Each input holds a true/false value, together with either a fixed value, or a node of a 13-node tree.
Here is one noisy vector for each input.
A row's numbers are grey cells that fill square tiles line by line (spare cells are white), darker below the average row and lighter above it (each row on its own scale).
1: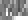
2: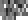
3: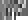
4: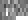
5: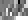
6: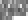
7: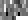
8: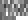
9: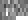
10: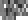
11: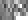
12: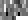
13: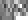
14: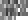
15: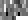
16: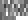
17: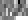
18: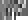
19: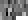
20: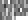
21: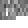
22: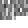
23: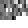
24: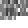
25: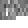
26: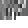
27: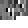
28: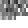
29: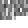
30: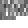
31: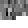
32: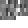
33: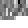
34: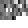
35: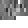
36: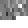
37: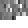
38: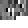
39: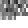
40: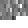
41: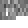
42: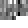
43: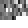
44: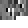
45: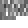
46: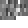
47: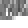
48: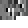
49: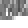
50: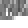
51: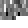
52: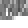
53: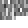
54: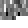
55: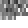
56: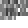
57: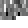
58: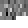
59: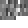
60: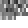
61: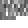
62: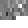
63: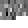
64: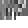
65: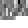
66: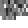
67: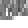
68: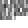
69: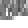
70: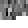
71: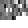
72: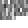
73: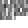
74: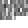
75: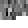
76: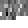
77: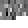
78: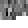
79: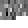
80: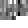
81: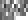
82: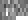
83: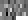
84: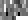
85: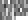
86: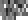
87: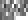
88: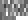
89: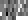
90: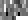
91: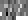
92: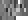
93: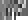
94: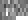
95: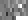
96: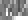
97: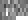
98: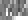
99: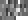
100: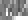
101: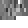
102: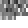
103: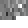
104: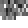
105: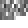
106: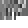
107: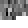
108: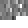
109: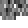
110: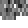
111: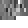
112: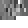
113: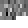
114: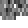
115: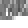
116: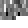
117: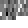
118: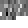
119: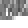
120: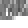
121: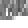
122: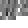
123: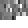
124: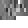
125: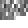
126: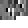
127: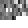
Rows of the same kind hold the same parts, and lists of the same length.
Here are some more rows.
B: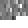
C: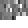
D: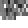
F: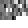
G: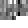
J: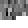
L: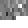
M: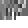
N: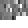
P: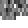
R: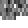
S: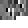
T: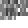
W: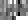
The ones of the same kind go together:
B, C, D, F, J, L, M, N, P, R, S, T
G, W

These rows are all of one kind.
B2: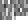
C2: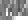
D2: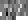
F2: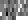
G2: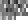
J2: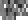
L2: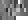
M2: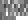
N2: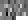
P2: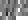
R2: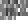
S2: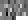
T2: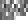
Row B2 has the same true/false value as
C2, M2 and T2.
